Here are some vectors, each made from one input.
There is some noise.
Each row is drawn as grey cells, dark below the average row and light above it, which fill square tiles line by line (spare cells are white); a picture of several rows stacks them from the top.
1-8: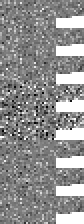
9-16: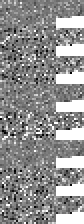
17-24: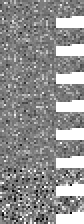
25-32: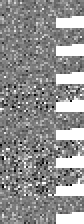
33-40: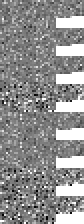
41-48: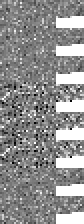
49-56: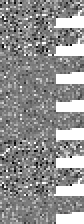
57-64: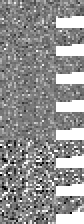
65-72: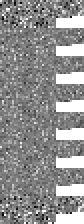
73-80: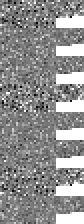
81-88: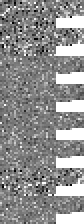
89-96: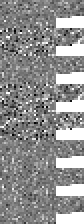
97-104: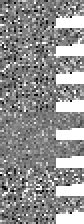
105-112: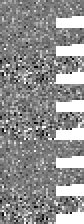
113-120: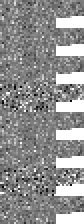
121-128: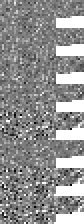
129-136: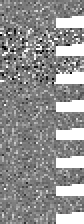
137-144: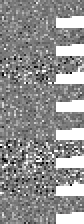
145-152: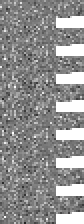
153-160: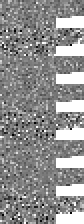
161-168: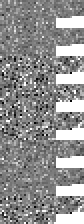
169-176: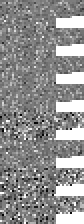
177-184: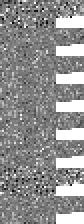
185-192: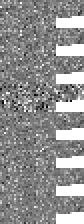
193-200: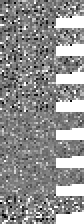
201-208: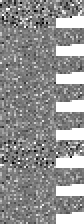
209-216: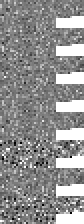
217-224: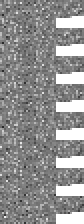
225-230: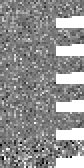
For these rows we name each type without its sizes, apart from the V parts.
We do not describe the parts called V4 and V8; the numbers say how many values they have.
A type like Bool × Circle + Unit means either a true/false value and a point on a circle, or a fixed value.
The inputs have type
Bool × Circle + Tree × V4 × V8 + Unit.
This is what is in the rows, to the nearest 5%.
About 30% of them hold a point on a circle and a true/false value. About 5% of them hold a fixed value. The rest hold a node of a tree, a value of V4 and a value of V8.
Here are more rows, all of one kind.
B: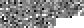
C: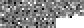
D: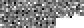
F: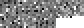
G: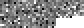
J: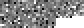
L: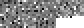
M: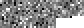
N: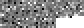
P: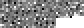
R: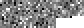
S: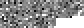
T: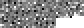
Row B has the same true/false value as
M, R and S.
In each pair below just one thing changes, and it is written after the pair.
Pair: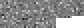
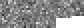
the value of V4
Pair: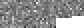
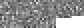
the value of V4
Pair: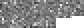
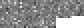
the node of the tree
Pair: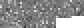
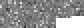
the value of V8
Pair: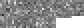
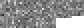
the value of V8
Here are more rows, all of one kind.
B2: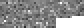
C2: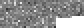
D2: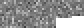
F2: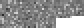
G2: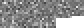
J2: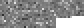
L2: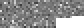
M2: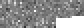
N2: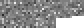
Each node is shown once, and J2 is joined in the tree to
B2 and F2.
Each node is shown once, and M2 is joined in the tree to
C2 and F2.
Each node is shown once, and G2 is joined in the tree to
D2 and L2.
